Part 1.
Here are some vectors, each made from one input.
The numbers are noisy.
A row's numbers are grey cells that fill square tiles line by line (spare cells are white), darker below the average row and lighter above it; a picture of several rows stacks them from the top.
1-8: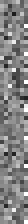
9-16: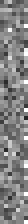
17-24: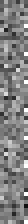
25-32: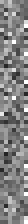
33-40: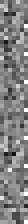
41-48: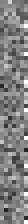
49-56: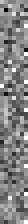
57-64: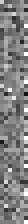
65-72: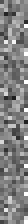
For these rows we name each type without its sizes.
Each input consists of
a point on a circle.
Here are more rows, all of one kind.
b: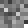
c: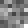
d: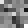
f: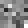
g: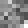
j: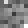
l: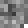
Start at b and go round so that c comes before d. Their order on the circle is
b, j, c, g, f, d, l.
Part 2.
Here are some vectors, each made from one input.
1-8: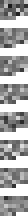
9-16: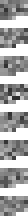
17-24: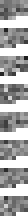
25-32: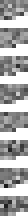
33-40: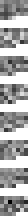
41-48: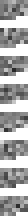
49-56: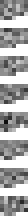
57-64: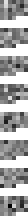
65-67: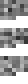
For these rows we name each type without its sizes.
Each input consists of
a point on a line.
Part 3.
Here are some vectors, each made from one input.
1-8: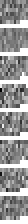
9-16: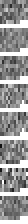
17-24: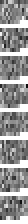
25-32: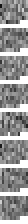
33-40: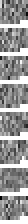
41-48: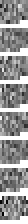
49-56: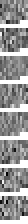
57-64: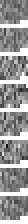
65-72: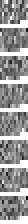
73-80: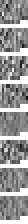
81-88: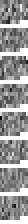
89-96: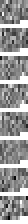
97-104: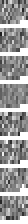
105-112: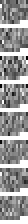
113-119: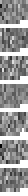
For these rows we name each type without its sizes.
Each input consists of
a node of a tree.
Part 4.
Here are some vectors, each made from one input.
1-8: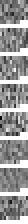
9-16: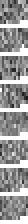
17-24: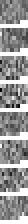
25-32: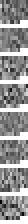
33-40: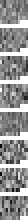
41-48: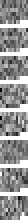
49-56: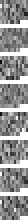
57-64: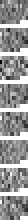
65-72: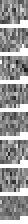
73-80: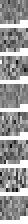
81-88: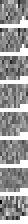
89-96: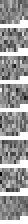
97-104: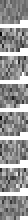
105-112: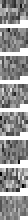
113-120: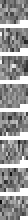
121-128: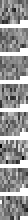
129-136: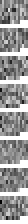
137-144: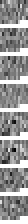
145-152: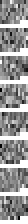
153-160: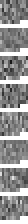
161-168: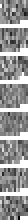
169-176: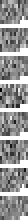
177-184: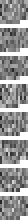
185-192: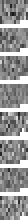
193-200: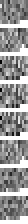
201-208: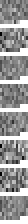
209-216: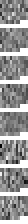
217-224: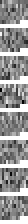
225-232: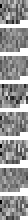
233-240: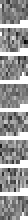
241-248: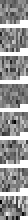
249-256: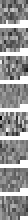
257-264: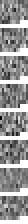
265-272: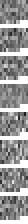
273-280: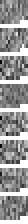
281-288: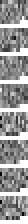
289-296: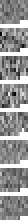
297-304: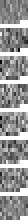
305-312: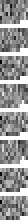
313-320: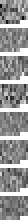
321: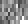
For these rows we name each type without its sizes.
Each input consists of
a node of a tree.
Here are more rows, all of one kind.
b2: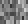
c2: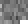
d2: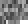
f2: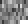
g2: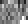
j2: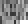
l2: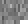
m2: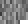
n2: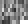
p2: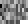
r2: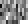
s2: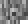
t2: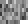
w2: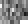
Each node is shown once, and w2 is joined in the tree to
s2.
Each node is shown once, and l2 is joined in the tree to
c2, f2 and m2.
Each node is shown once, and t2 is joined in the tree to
m2 and p2.
